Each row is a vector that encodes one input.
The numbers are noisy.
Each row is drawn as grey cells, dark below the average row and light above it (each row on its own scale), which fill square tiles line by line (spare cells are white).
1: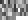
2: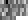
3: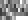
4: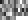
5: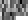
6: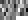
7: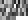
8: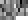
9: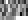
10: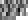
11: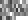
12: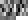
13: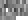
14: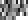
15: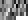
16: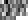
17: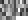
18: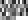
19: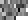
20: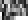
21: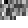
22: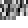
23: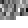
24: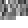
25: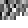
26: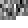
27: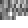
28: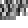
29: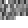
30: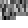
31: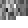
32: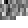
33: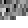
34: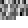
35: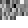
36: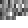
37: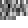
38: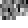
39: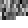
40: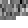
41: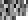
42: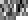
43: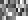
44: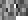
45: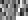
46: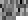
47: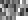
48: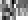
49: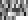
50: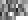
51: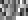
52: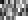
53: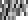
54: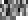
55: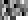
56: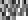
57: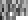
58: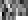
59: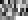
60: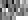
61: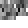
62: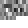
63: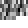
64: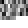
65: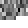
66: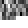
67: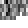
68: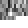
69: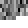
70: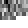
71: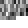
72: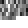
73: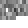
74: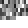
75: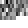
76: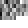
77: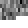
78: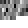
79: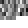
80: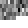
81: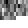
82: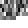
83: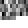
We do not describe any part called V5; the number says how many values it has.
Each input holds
a point on a 4-point line, together with either a point on a 6-point line, or a value of V5.
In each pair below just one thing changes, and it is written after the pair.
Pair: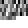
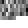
the place on the 4-point line
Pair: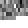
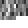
the value of V5
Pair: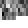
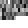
the place on the 4-point line
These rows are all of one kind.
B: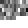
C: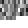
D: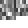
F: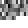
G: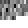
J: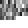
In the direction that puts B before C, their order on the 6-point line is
J, D, F, B, C, G.
